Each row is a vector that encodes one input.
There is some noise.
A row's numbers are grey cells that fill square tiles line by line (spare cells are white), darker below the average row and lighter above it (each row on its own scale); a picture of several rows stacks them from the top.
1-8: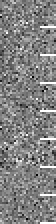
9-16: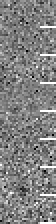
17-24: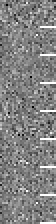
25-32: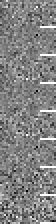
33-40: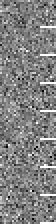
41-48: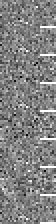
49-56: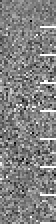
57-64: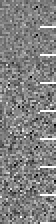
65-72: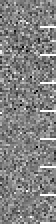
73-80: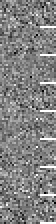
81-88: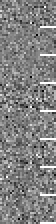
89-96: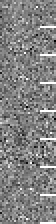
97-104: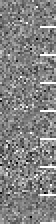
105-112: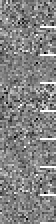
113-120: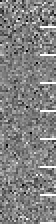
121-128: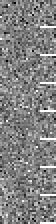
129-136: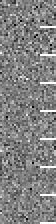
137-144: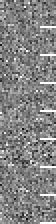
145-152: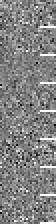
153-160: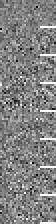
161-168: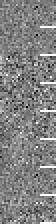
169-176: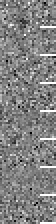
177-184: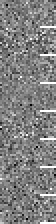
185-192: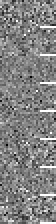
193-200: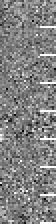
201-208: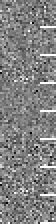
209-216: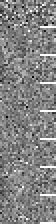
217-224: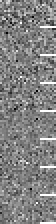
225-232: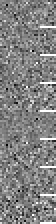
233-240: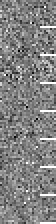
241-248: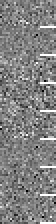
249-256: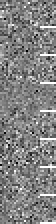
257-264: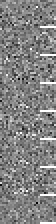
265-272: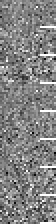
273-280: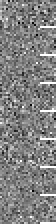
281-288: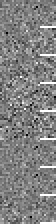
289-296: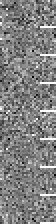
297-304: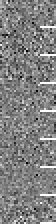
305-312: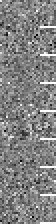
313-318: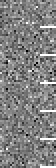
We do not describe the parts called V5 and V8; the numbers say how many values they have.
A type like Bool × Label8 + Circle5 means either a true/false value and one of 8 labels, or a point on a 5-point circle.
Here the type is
Bool × Bool × Bool × Bool × V8 + Circle15 × V5.
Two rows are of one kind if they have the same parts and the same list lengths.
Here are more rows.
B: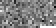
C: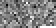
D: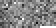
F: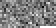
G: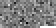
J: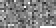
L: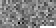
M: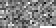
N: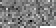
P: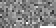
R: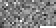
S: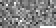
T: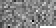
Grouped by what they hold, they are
B, C, F, J, L, M
D, G, N, P, R, S, T

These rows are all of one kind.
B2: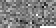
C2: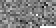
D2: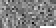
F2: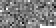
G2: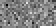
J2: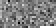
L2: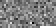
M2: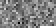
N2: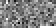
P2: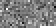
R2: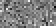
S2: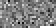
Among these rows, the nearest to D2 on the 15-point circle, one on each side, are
G2 and J2.
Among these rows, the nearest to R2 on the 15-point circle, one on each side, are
G2 and P2.
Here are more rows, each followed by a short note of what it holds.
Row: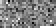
a point on a 15-point circle and a value of V5
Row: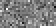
a point on a 15-point circle and a value of V5
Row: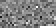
four true/false values and a value of V8
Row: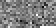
a point on a 15-point circle and a value of V5
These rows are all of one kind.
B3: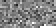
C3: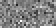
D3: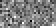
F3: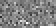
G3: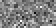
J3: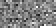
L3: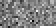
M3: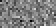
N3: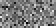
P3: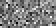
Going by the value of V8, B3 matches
J3 and M3.
